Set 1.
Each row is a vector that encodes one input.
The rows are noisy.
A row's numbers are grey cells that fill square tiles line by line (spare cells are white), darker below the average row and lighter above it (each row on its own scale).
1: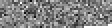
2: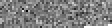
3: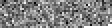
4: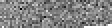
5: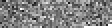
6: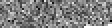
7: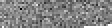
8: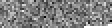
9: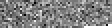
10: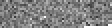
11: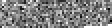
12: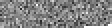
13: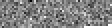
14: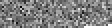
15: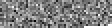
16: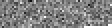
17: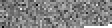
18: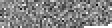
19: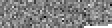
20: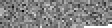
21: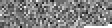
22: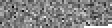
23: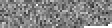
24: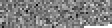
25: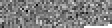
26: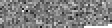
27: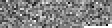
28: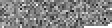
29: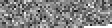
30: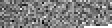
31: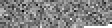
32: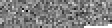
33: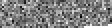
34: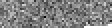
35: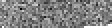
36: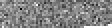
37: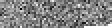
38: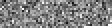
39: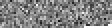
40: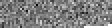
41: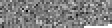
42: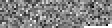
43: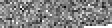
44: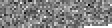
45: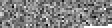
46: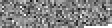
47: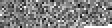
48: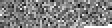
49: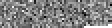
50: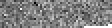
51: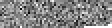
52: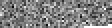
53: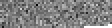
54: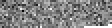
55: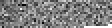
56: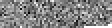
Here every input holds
one of 5 labels.
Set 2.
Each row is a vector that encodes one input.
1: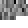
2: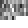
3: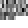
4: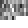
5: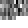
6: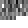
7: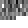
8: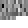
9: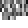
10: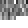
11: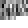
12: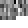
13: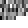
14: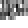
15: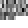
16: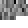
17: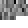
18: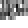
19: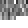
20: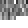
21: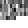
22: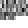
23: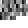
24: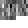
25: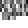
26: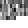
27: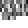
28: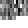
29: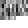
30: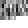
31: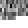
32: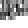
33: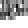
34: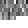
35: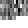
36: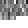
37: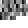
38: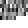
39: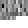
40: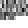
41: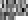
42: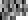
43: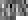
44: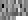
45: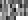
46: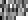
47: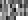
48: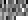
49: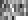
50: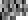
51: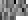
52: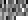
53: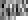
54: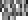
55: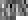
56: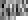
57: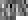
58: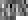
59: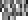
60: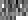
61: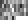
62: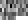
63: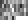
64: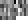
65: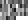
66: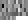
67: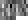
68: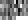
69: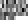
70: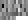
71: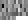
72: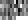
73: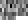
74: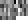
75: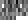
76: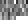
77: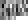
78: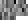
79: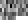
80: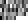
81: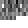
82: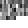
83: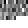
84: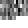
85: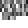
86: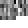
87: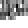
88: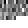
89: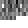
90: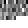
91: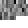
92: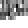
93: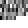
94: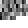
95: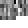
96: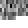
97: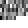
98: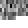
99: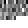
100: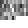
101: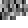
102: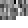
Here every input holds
either a fixed value, or four true/false values.
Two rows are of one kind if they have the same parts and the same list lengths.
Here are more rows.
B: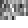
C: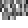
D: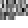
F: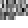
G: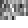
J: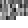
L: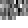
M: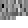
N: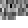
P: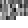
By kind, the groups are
B, G
C, D, F, J, L, M, N, P

